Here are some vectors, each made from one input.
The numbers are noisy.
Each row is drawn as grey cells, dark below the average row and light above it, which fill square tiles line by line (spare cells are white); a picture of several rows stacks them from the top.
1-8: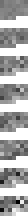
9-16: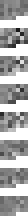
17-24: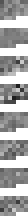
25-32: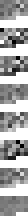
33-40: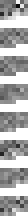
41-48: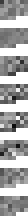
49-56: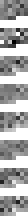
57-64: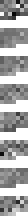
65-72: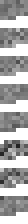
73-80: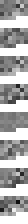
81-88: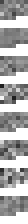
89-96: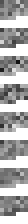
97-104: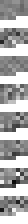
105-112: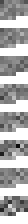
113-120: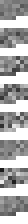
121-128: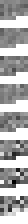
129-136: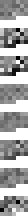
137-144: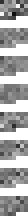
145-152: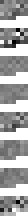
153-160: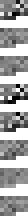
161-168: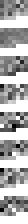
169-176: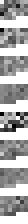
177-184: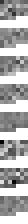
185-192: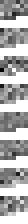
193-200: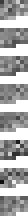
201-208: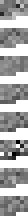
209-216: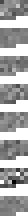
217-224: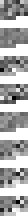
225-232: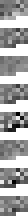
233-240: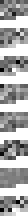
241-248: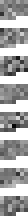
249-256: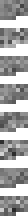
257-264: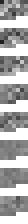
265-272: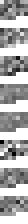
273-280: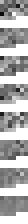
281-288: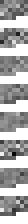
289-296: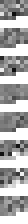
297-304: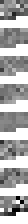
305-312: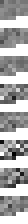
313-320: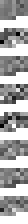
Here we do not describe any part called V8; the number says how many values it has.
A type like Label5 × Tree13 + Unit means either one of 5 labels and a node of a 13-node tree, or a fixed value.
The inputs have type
(Line5 + V8) × Line10 + Line15 × Line15.
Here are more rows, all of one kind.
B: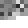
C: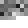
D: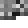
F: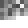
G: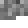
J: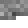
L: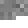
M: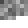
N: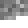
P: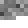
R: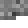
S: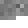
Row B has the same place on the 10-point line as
D, J, M and P.
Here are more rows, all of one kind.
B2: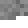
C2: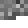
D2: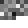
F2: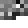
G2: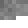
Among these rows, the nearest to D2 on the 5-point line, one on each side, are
C2 and G2.
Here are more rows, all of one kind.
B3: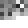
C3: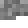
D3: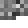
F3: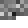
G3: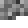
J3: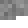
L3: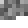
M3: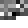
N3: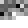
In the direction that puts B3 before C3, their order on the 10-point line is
J3, B3, C3, G3, L3, M3, F3, N3, D3.
